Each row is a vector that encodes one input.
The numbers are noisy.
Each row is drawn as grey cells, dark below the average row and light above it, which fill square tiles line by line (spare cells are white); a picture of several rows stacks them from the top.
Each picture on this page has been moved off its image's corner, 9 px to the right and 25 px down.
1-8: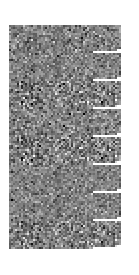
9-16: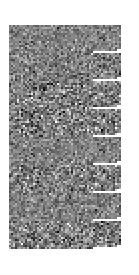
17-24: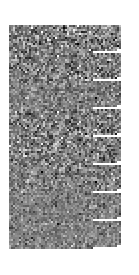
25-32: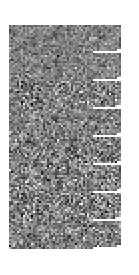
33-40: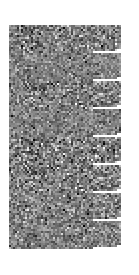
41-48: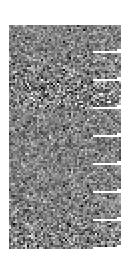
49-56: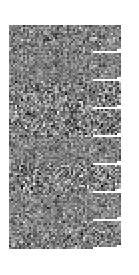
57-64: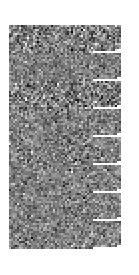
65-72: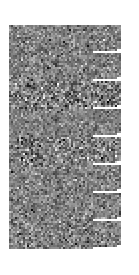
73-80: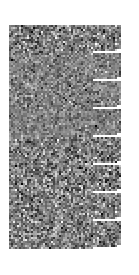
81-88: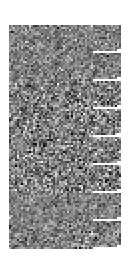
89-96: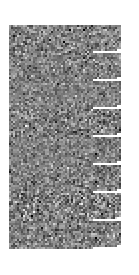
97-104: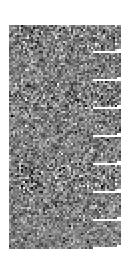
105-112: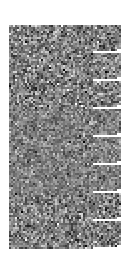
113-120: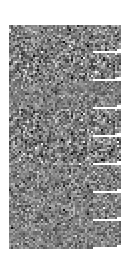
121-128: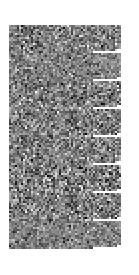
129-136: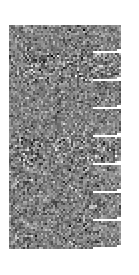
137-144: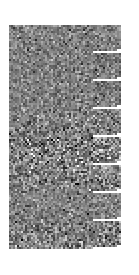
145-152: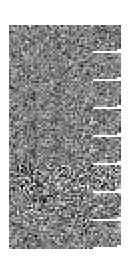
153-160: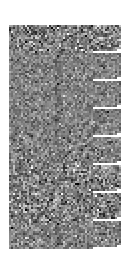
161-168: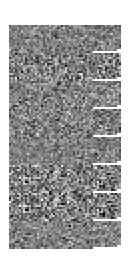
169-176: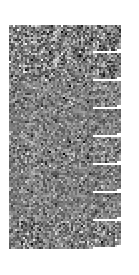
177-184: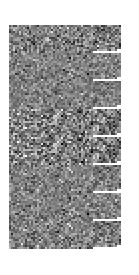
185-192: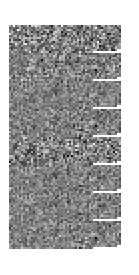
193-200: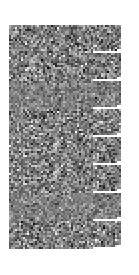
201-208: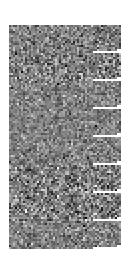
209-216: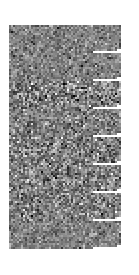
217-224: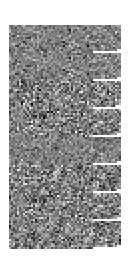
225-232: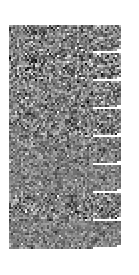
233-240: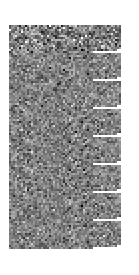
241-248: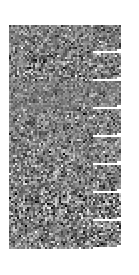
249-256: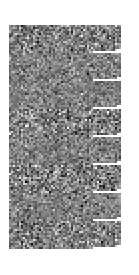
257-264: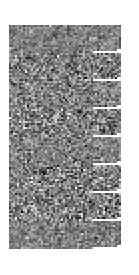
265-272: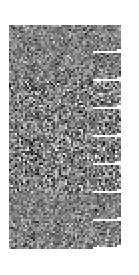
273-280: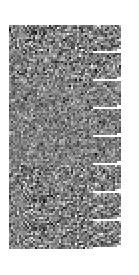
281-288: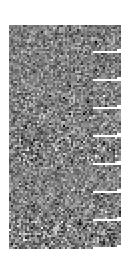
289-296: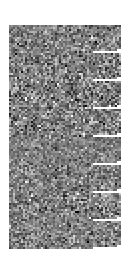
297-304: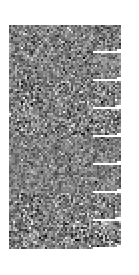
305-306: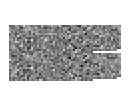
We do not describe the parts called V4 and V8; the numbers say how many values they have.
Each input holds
either a point on a 5-point circle and a true/false value, or one of 7 labels, or a value of V4 and a value of V8.
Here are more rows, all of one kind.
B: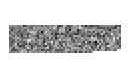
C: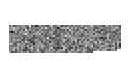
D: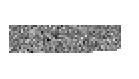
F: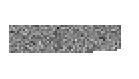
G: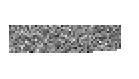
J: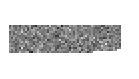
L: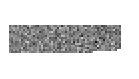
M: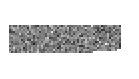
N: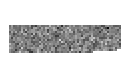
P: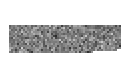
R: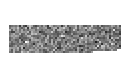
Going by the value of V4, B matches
L, M and R.
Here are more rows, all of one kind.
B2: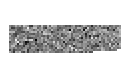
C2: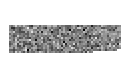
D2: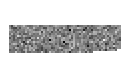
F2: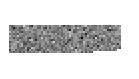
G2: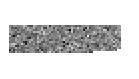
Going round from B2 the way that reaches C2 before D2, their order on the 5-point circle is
B2, C2, D2, F2, G2.
